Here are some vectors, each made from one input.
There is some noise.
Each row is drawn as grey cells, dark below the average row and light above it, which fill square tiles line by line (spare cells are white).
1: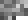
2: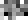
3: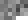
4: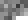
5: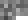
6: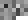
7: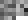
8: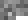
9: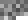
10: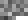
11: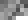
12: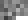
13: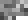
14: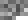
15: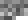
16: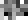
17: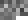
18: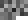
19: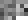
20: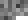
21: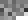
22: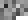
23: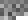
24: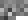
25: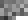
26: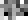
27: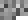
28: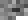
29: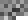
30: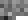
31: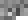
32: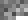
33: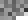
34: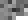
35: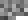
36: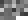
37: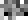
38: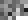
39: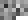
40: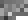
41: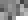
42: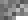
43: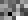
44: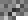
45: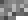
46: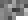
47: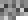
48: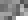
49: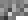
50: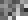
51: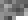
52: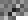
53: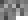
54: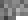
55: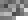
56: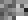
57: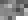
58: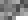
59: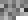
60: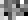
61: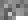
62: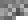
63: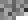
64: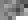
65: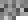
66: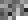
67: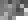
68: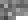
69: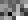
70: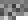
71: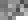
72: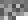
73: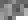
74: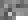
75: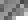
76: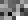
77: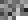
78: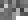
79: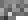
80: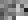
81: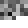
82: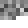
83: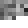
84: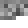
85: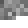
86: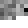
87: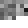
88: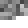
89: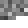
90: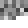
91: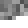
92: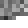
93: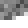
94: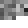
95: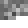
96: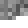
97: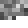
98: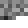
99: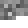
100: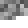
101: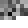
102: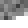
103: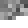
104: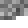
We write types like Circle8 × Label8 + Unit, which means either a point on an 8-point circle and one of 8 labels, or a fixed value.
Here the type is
List2(Bool × Line5).
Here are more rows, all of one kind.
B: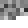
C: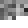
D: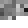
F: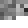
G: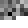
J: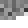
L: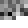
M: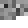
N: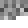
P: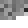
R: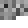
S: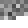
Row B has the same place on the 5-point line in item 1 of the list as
C, D, F and N.
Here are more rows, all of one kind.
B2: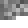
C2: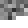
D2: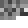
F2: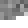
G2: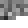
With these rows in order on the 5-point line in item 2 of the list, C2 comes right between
B2 and G2.
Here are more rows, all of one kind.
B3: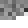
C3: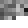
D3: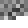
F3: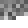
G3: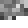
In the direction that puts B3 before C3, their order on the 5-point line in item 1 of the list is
D3, F3, B3, C3, G3.
